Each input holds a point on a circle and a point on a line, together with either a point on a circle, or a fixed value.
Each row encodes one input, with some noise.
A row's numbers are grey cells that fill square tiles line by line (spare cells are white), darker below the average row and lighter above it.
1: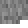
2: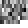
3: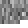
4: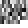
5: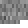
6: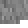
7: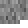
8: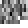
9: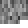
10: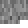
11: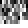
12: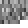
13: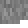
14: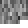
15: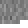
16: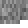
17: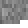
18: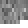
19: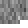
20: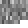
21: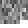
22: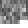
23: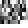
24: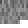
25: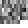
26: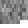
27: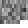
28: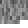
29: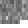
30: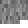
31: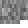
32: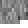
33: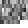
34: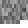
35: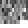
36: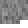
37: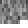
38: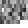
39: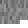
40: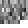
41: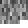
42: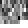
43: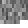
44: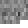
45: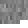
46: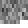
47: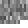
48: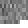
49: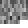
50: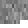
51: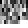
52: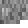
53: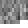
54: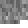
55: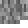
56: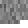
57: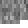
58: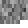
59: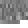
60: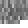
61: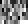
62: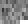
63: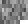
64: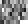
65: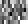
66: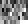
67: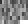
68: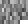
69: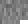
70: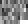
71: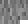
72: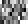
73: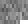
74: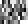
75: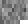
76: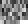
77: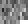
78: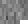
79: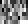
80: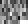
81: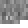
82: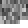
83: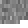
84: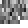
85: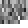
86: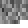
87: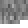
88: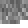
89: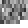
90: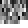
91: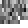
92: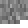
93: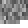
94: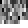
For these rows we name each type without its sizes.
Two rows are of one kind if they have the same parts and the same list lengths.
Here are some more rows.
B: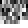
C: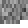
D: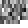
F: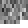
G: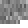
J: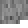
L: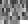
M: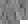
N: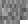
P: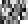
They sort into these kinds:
B, F, G, M
C, D, J, L, N, P

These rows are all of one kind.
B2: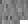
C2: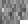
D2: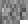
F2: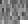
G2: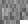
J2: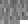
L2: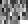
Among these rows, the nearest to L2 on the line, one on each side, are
B2 and C2.
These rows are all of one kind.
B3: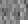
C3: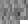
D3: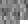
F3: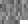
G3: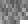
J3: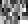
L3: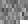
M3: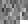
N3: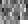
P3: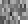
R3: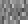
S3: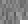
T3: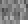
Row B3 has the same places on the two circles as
D3, N3, R3 and T3.
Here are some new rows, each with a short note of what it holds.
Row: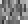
a point on each of two circles and a point on a line
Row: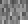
a point on a circle and a point on a line
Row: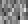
a point on each of two circles and a point on a line
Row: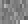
a point on each of two circles and a point on a line
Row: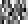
a point on each of two circles and a point on a line
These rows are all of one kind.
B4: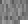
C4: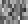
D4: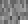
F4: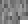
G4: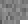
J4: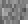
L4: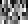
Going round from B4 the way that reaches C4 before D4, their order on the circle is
B4, C4, G4, J4, F4, D4, L4.
